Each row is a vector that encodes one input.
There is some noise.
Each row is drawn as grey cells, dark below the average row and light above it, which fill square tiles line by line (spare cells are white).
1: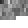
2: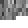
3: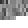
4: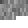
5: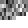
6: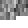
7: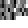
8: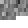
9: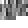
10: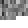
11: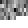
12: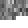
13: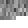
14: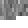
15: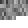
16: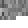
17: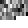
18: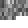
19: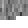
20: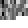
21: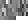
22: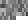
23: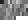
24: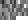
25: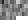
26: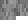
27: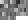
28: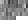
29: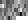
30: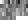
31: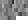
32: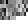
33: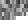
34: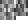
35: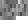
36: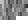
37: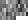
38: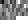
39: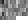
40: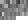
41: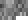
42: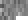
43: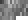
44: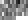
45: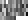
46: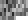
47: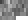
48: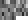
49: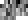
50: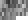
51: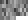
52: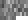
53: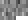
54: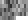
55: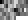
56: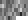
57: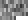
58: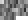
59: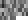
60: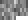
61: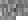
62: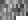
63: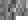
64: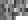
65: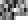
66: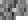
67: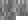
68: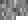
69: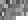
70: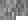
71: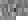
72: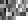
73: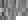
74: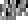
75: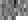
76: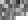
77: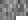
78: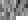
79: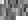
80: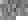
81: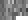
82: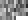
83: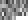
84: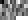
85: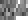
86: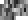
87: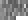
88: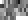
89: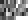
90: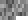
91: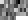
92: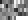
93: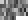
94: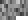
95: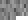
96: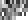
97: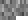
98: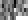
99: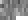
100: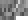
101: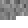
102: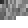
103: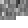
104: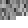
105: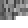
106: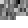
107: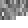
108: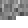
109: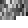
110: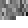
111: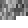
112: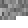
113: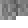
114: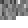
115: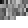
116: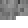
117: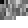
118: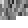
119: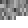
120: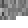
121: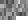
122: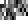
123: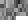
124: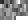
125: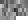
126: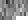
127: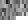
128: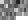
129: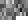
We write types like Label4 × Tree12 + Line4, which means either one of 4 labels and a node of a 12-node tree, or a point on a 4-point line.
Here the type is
Bool × (Label6 + Line4) + Label7.
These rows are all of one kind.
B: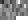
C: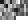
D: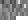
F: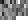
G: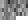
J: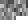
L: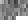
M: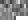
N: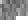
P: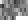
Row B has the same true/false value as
D, J and M.
